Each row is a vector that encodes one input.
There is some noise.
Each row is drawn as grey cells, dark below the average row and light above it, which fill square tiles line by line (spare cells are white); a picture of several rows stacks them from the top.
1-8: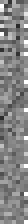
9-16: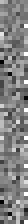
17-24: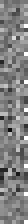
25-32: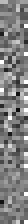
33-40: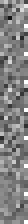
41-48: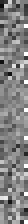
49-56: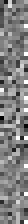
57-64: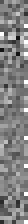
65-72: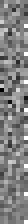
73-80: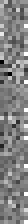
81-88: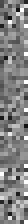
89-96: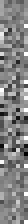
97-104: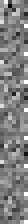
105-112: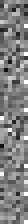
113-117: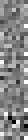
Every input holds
either a point on each of five 5-point circles, or a point on each of two 5-point lines.
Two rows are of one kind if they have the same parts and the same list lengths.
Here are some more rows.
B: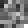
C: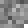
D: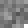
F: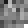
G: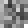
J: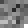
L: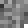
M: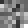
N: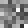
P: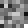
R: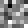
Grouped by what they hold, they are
B, J, M, P, R
C, D, F, G, L, N

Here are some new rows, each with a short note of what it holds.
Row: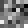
a point on each of two 5-point lines
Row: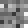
a point on each of five 5-point circles
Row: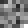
a point on each of two 5-point lines
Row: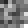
a point on each of five 5-point circles
